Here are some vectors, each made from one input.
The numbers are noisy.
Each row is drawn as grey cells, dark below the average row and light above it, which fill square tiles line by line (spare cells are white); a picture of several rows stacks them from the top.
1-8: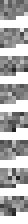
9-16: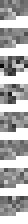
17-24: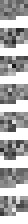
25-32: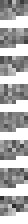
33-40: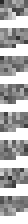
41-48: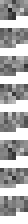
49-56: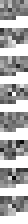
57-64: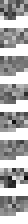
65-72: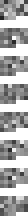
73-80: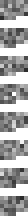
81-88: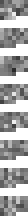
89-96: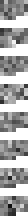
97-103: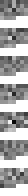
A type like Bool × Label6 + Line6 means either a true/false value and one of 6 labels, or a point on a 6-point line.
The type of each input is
Bool × Line6 + Line10.
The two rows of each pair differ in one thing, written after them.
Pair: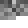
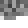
the place on the 6-point line
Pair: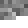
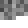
the place on the 6-point line
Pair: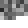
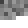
the place on the 6-point line
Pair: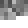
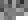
the place on the 6-point line
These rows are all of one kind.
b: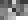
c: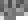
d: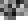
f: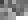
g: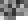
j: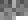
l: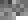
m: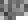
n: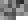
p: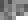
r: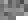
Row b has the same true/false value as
c, f, n and r.
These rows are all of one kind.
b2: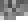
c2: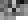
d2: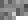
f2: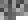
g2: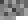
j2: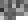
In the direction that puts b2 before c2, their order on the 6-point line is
d2, g2, b2, j2, c2, f2.
